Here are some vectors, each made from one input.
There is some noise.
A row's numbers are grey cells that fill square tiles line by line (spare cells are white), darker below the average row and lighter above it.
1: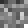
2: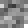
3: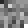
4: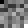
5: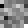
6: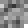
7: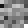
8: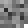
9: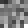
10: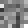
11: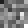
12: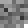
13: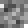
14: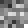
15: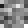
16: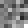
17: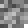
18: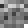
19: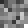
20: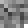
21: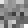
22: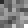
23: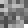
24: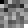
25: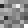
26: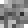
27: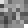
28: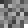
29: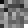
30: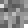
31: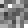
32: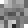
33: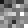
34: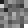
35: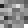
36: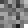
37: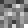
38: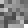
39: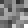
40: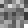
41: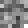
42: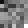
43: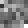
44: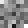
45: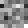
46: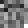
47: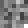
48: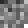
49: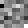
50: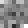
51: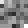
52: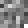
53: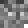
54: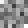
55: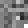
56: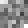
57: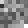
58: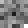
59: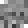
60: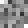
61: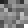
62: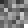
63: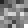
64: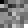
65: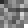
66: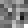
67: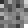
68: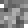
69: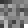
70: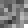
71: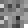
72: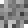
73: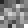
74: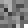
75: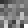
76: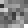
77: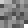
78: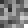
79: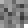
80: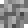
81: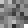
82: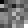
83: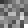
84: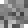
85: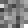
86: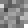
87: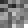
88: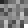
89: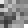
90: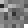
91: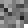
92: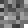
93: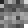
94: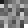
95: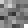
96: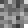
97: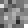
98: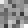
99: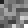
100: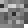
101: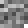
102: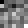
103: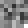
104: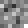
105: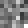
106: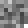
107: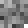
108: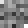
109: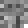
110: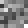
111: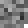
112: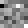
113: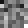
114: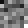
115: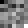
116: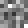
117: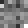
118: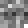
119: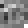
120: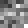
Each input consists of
a node of a 9-node tree and a true/false value.
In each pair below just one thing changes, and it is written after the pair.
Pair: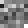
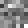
the node of the tree
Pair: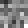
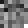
the node of the tree
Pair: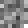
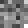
the node of the tree
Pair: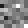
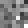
the node of the tree
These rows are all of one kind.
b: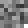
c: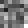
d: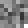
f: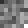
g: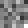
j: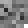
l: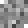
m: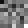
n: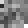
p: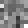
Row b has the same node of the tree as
c, d and j.
